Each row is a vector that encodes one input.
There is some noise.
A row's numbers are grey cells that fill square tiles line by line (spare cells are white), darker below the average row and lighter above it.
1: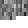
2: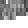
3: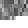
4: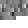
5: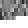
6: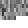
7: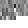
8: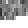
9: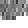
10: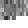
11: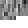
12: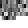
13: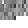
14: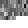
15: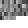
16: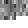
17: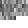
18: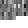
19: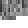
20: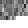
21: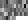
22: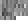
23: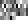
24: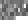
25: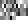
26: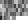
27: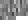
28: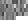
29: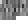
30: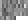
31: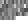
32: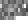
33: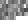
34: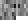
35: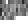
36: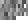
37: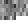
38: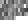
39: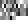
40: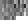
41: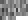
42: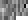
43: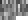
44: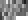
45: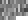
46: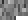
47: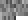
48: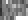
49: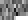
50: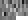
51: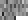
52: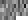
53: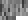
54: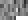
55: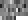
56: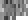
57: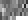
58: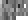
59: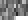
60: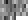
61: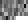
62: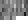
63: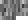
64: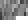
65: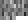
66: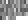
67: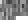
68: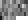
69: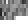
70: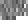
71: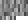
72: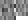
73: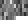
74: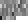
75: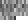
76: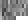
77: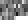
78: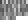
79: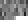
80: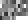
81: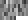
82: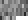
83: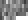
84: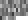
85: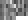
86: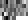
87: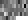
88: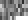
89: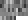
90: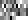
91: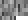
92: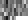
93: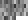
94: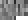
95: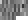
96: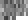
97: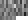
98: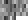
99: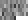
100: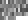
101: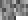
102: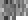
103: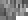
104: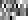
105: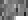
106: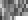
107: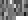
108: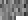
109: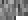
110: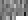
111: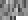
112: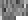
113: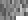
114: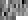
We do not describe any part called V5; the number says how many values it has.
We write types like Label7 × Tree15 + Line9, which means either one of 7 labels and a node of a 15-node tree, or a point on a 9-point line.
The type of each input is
List3(Bool × V5).
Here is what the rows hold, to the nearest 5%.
All of them are lists of up to three items, each a true/false value and a value of V5: about 5% are empty, 20% hold one, 30% two and 45% three.
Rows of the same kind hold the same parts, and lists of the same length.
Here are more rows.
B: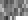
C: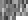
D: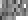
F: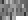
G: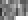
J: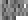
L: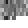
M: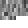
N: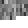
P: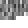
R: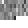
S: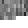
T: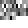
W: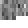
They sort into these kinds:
B, C, L
D, F, J, N, S, W
G, M, P, R
T

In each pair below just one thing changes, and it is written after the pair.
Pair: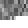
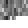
the value of V5 in item 1 of the list
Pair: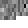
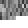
the true/false value in item 1 of the list
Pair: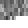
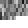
the value of V5 in item 1 of the list
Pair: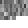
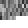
the value of V5 in item 1 of the list
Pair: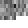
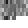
the value of V5 in item 1 of the list
